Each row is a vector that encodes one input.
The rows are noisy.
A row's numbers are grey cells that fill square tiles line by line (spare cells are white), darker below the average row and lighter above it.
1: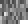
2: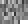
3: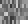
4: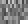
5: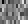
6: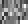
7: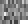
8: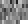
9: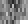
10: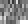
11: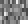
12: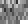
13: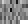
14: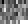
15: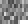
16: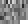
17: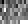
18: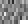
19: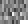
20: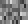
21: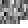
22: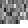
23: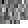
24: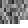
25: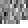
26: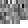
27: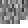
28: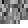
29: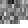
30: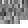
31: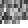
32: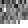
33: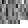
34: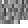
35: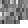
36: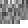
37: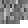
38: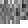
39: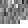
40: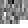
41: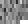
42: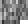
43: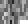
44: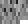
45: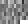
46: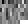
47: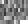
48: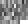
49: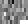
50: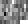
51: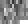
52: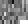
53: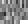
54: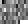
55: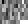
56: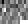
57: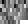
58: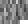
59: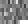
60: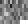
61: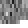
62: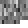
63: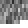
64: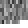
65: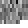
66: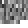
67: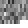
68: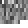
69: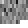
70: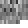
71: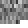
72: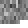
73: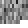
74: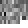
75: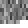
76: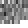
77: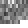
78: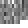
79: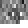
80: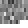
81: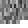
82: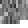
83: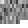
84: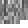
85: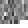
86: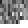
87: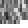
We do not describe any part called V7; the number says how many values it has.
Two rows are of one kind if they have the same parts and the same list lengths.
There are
2 kinds of row.
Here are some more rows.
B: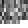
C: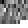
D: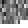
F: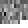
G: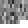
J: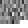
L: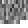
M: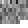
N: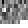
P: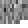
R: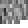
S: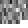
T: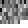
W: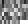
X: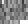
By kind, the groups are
B, C, D, F, J, L, N, T, W, X
G, M, P, R, S

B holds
a point on a 6-point circle, a node of a 9-node tree and a value of V7.
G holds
a point on a 6-point circle and a value of V7.
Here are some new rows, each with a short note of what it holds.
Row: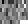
a point on a 6-point circle and a value of V7
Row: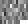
a point on a 6-point circle and a value of V7
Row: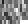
a point on a 6-point circle and a value of V7
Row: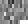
a point on a 6-point circle and a value of V7
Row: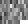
a point on a 6-point circle and a value of V7
